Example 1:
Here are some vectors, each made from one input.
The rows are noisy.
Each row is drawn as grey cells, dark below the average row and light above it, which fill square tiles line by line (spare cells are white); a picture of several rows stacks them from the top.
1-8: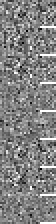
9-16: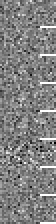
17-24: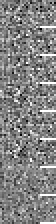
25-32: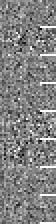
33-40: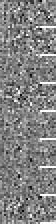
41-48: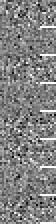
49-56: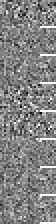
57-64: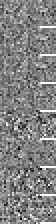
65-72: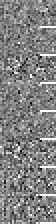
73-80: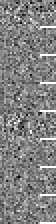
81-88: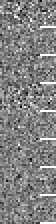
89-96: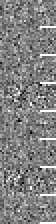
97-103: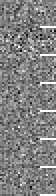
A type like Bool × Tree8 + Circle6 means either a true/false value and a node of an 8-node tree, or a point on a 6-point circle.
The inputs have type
Line7 × (Tree8 + Unit) + Line8.
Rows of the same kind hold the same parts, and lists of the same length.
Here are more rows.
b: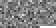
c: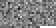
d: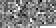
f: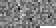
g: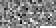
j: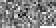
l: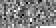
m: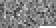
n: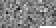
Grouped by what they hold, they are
b, c, f
d, g, j, l
m, n

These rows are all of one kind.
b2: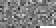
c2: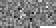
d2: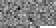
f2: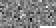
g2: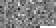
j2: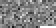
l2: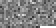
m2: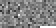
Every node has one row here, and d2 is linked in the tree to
b2 and m2.
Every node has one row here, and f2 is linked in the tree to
c2 and j2.
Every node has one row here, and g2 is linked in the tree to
l2.
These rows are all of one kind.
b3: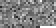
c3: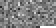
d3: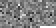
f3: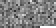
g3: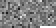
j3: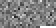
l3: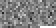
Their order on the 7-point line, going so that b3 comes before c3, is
b3, f3, c3, j3, l3, g3, d3.
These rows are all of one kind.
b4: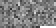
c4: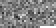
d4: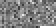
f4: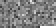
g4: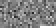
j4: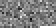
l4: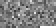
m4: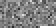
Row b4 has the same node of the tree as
f4 and l4.
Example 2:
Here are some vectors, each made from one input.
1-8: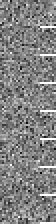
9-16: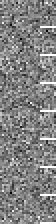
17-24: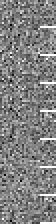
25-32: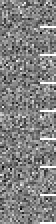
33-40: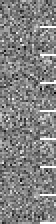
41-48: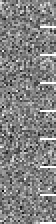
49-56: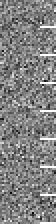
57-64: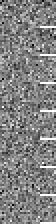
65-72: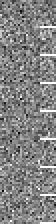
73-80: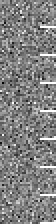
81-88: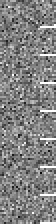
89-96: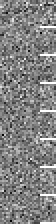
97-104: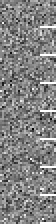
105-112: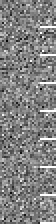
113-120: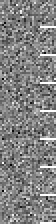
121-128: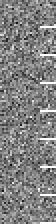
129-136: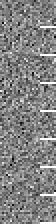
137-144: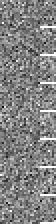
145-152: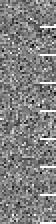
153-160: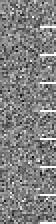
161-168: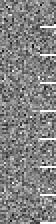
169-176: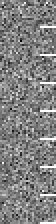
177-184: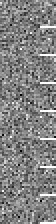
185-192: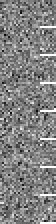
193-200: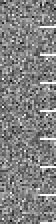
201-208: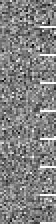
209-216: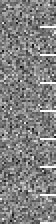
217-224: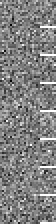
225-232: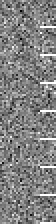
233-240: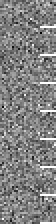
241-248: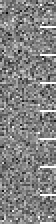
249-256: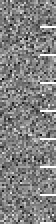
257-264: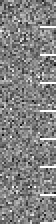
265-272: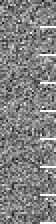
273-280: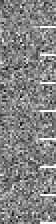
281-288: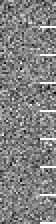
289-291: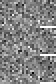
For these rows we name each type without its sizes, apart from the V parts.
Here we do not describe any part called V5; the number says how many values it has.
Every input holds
a node of a tree, together with either a point on a line, or a value of V5.
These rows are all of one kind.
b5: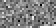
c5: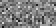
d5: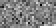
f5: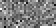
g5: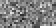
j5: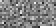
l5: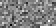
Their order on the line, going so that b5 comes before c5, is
d5, b5, c5, j5, l5, f5, g5.
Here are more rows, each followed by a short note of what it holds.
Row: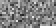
a point on a line and a node of a tree
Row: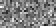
a node of a tree and a value of V5
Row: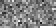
a node of a tree and a value of V5
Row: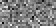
a node of a tree and a value of V5
